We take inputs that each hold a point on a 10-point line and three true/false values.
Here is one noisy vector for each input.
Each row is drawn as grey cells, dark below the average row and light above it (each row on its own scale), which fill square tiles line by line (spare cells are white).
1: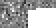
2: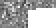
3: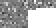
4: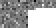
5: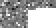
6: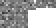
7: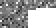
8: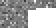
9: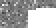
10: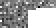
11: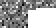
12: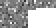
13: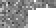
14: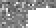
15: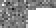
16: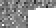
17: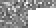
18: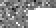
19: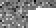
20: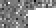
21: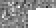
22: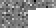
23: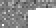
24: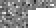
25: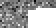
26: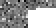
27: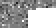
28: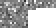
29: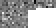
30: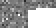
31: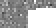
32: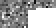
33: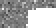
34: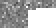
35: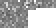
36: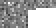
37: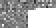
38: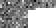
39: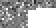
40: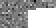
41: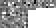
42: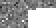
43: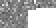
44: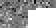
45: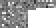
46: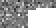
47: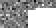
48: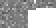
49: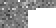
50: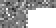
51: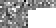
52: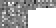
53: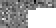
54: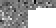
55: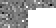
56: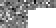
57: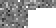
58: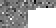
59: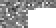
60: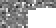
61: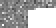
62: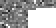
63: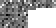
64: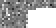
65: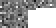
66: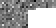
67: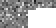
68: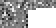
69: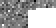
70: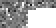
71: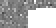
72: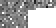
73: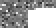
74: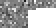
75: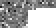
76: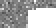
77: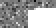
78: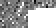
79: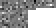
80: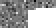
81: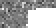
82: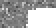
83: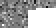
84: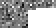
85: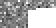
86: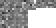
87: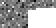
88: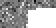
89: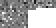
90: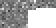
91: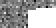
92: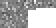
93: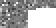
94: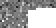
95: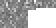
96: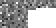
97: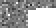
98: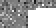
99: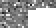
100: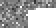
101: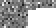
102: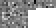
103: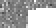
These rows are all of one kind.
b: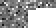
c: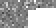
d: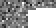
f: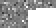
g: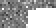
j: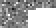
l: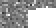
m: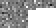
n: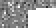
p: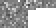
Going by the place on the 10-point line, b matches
j, l and n.
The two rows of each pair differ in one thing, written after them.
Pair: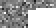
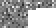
the place on the 10-point line
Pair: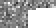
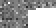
the place on the 10-point line
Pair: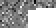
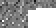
one of the three true/false values
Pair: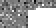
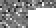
the place on the 10-point line
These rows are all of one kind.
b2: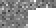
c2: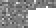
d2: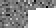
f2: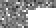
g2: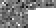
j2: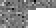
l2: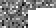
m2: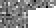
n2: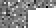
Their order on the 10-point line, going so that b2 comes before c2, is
j2, g2, d2, m2, n2, b2, l2, c2, f2.
